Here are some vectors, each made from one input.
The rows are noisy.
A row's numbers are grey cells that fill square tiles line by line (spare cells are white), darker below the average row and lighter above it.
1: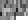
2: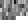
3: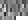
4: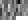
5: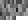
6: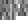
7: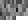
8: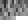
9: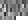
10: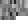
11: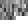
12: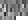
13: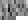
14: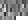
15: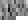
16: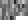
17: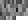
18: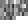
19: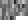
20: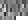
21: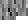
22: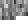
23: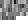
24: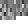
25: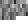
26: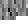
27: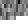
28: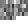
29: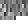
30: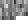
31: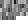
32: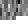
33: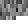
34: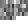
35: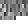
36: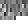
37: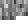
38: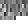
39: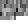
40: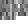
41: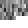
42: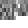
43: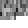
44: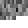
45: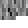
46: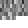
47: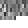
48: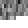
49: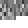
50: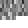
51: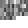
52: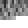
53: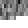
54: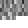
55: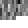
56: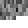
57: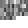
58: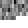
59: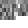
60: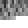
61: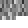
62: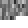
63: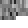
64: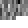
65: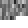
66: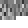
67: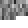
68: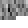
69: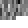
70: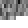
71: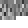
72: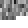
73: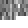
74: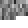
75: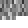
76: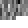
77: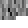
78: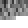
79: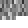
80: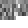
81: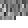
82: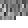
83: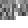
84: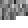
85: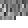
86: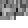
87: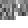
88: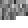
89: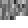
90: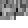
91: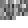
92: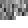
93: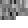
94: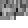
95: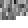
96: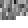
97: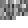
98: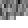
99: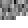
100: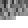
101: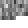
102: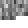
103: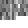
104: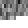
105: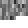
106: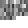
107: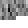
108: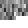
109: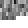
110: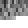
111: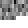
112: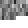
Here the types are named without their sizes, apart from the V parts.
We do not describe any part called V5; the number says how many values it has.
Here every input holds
either a point on a circle, or a point on a line, or a value of V5.
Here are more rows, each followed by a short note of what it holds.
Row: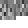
a point on a line
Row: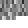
a point on a line
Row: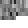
a point on a circle
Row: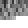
a value of V5
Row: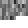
a point on a circle
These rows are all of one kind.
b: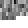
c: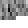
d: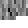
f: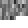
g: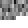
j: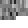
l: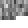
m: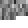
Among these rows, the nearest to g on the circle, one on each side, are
b and f.
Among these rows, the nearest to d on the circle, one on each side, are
c and j.
